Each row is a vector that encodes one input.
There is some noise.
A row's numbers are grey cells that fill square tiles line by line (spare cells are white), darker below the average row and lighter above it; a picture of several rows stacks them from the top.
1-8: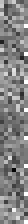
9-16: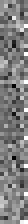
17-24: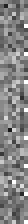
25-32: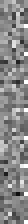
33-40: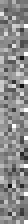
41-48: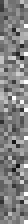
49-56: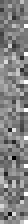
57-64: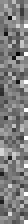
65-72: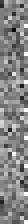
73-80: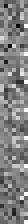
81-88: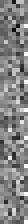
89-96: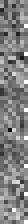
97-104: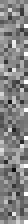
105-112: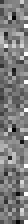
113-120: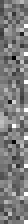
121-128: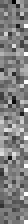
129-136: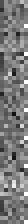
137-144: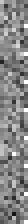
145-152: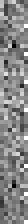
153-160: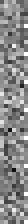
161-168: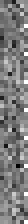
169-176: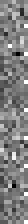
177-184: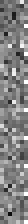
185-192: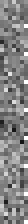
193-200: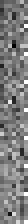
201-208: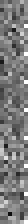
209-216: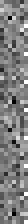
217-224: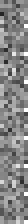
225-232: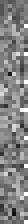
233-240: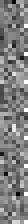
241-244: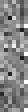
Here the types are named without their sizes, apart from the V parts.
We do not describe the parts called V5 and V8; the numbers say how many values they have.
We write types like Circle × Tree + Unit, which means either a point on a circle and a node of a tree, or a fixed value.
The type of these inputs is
(Bool × Circle + V8) × (Line + V5).
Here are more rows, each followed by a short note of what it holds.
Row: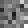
a point on a circle, a point on a line and a true/false value
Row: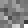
a point on a circle, a true/false value and a value of V5
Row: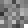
a point on a line and a value of V8
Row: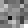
a value of V5 and a value of V8
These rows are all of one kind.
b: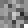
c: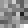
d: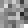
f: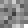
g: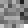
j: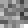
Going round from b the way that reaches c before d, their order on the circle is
b, g, j, c, f, d.
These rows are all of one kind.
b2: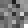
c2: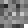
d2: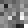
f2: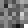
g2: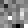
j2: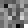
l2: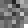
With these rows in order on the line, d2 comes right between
f2 and j2.
